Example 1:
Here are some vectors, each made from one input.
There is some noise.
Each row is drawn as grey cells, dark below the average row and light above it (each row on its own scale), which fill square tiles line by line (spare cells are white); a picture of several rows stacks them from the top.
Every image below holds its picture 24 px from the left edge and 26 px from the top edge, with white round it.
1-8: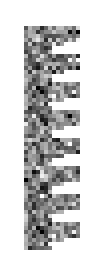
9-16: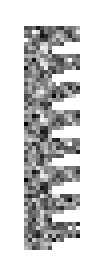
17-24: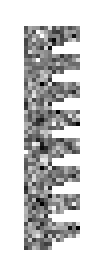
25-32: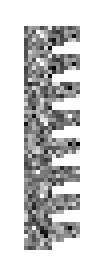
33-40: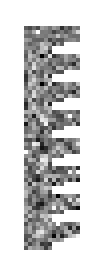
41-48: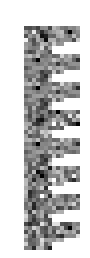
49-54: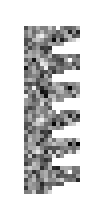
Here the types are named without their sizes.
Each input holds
four true/false values.
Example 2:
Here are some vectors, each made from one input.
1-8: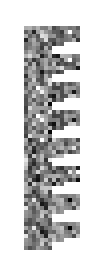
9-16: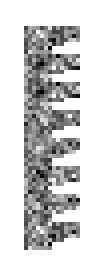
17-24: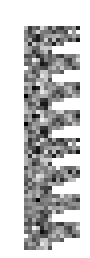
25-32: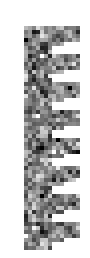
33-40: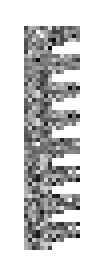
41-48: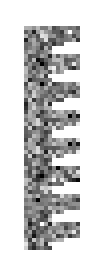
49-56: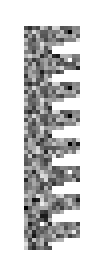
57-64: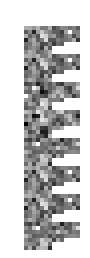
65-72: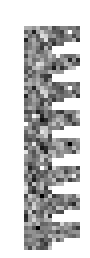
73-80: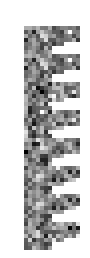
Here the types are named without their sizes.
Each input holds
four true/false values.
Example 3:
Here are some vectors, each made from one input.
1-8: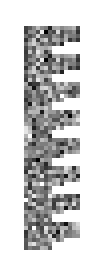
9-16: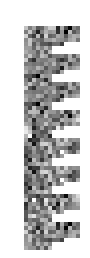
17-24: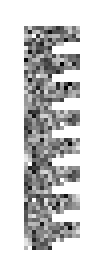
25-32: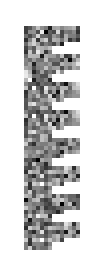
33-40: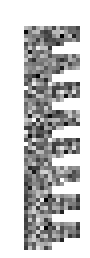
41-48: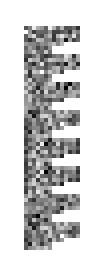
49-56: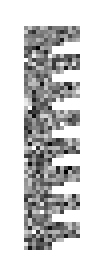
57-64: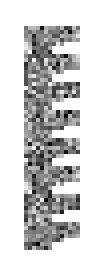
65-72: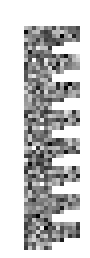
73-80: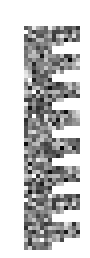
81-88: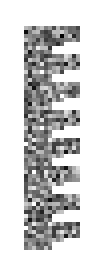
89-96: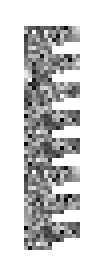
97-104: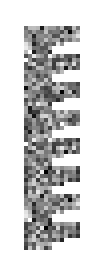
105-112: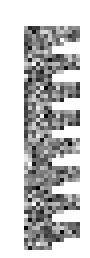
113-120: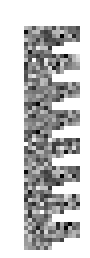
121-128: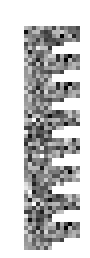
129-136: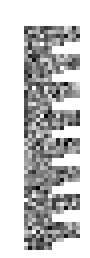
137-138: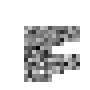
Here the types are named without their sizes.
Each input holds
a label.
